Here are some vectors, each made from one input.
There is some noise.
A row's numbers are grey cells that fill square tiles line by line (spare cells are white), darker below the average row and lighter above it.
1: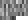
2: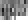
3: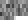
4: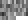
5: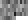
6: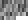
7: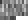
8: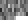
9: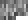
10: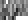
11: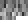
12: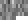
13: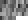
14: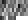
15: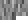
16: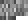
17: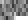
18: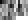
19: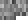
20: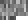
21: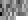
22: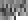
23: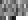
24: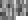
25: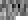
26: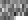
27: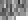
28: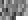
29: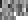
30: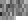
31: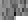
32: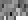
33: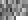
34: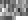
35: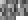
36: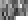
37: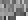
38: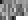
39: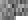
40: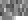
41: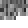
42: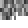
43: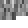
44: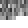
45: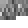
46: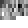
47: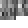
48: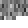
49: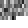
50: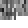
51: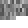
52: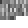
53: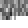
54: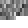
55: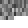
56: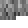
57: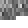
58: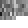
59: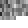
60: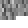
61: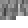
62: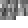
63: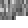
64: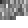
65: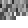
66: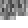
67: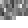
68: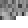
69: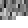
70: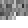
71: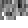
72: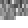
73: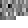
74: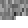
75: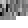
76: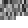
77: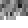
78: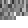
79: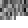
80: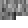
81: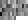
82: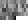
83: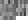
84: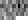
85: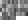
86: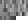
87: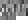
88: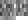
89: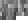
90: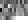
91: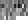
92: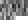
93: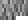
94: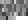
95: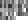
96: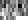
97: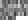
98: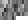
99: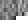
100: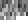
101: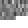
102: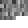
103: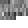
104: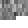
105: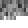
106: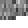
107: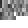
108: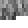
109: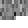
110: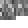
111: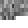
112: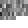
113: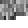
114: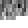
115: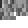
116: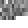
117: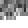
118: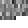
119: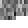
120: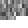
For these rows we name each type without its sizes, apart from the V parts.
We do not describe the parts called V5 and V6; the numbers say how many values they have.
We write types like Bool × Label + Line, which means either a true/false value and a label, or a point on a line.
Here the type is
((Bool × Bool × Bool + Unit) × Line + V6) × V5.
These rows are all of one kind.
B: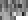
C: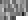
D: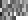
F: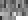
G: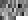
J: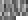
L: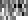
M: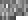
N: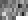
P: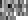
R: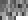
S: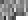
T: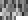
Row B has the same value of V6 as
C, L, N and S.
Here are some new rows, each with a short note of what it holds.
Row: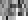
a point on a line and a value of V5
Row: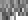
a point on a line, three true/false values and a value of V5
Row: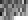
a point on a line and a value of V5
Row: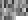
a value of V5 and a value of V6
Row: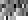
a point on a line and a value of V5
